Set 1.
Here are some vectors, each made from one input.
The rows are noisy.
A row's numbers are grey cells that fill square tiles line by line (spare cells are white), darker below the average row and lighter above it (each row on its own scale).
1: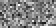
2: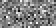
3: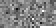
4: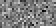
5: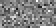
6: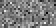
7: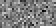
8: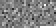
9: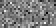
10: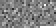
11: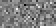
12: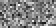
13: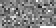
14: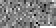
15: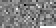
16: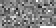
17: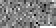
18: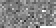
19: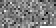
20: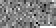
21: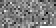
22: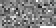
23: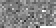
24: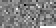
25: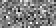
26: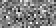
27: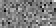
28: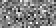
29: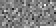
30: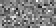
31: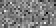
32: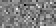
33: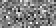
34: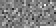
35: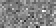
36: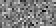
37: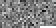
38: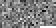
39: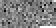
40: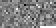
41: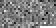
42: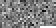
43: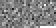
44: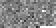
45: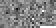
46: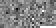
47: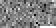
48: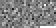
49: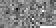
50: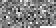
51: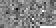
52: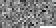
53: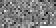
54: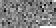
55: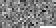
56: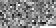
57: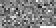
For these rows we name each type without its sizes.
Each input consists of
either a point on a circle, or a fixed value.
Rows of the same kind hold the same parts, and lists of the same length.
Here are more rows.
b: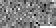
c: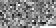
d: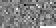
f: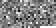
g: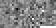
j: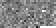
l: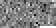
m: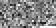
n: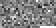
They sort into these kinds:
b, d, f, g, j, l, n
c, m

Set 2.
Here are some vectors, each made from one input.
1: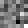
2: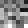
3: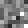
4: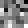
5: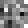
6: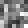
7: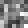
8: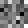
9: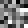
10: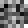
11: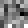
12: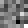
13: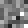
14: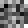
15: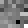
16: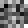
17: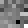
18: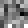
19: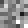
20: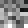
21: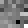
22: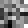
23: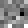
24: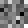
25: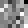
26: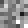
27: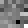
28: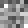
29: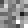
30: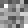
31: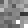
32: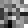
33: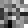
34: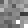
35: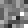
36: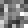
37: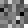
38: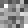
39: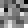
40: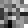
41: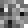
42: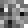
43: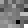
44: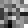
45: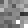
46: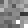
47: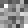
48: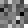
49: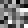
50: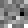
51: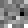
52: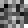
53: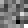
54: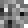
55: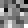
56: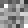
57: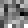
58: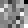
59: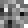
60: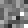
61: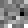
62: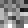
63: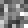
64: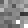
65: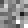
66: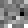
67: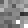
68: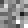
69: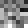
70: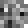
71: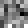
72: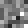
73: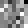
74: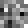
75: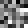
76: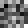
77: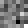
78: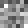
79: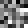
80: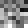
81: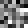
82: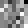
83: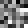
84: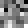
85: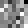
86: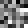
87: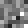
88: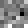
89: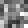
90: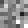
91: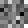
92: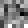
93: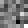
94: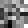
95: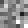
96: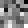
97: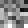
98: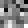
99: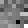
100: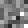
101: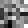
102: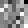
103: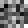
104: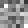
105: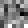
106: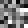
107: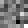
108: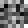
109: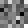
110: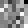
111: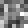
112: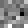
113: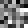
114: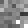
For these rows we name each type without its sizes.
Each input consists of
either a fixed value, or four true/false values.
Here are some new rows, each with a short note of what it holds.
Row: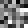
a fixed value
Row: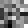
four true/false values
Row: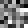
a fixed value
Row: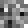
four true/false values
